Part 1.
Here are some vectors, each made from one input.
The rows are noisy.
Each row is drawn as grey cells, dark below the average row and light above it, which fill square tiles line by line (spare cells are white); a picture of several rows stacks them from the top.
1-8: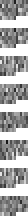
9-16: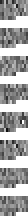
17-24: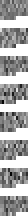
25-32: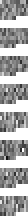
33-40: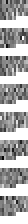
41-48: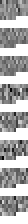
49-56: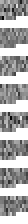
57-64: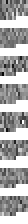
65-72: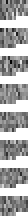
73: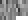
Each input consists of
a node of a 15-node tree.
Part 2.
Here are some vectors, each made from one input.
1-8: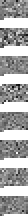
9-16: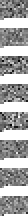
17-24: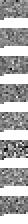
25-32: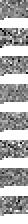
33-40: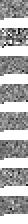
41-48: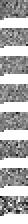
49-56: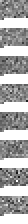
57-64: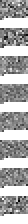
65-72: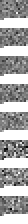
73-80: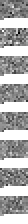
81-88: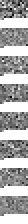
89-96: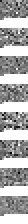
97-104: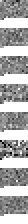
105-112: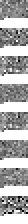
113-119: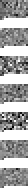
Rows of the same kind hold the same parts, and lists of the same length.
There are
2 kinds of row.
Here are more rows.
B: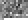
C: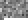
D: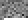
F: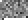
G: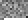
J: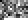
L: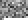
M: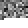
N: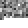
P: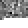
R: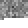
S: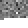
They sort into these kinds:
B, C, D, F, G, L, N, P, R, S
J, M

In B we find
a point on a 14-point circle.
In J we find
a fixed value.
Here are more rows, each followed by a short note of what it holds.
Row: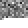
a point on a 14-point circle
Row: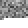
a point on a 14-point circle
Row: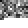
a fixed value
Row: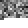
a fixed value
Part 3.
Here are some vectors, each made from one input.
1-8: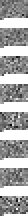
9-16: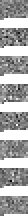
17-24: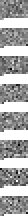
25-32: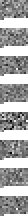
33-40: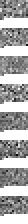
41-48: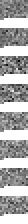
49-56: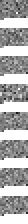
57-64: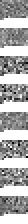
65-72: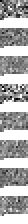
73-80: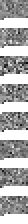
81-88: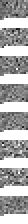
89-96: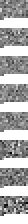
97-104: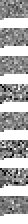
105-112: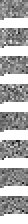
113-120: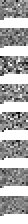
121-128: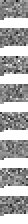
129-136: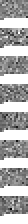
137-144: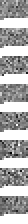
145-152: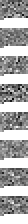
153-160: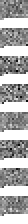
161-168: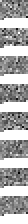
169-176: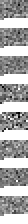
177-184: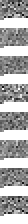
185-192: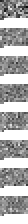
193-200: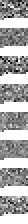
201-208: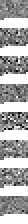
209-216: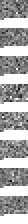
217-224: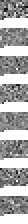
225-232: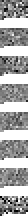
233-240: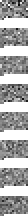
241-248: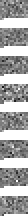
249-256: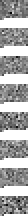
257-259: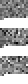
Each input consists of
either a point on a 14-point circle, or a fixed value.
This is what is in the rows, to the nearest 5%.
About 95% of them hold a point on a 14-point circle. The rest hold a fixed value.
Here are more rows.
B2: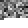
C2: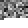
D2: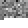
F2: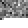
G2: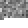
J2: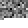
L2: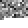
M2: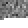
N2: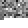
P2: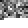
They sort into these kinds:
B2, C2, P2
D2, F2, G2, J2, L2, M2, N2

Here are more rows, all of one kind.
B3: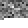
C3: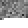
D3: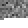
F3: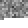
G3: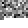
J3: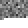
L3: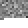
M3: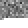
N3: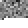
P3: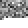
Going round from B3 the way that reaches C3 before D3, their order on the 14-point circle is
B3, C3, N3, G3, L3, F3, P3, M3, J3, D3.
